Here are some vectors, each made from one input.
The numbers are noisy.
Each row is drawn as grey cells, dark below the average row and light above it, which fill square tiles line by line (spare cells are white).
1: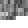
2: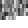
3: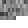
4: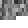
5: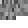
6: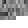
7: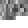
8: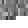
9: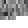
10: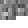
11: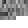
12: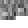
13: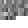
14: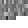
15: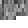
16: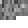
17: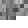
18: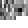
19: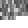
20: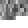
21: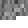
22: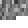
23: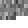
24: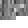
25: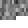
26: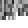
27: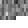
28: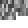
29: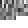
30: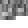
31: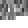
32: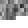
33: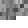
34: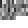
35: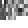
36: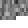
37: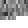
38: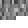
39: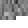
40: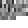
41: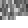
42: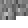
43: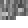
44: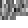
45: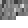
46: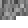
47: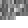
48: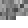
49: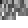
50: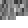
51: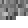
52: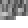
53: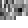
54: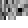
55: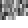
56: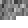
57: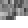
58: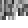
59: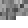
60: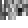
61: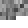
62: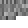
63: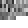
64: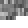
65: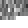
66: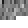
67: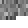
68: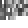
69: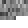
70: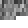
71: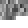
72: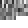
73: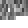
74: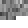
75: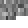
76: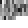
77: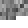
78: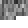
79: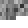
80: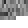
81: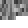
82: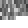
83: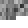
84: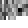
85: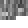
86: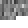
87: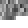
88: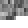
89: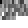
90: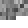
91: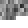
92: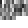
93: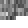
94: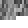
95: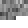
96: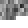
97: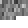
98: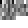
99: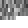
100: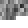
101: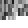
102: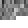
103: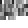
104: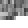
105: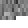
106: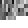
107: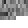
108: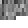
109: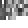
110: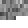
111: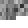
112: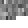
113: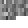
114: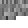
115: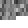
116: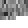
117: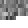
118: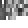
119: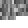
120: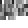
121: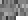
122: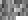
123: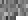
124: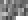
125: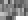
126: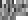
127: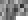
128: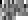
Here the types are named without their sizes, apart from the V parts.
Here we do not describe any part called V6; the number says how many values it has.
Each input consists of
a point on a line, together with either a node of a tree, or a list of values of V6.
